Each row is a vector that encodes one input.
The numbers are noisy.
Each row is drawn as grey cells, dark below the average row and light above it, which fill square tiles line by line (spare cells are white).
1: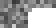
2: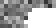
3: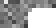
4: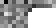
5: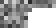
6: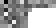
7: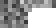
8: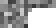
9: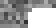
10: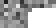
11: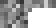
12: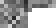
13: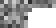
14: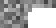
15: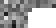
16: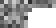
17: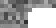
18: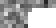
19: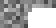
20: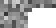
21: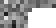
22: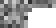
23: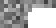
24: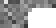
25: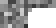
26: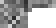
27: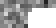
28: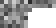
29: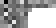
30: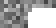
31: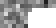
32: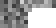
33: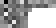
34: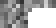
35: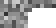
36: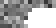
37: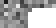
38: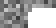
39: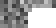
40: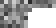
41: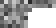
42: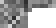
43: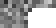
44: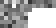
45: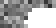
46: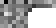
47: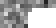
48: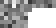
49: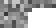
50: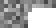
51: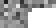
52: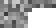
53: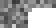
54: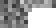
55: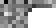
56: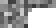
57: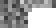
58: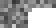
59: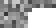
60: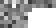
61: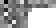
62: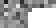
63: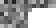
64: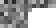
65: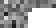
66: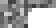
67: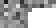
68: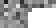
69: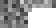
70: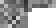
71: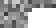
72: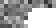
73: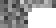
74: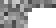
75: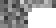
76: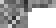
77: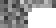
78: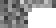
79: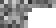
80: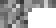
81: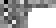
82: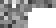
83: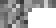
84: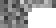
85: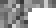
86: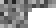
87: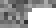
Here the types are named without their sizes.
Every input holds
either a label and a true/false value, or a point on a line.
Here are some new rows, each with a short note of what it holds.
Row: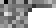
a label and a true/false value
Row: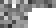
a point on a line
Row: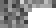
a label and a true/false value
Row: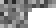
a label and a true/false value
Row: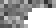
a point on a line
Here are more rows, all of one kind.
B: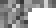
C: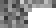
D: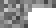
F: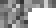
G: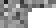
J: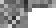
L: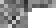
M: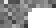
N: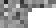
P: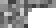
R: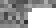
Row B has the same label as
F, G and N.
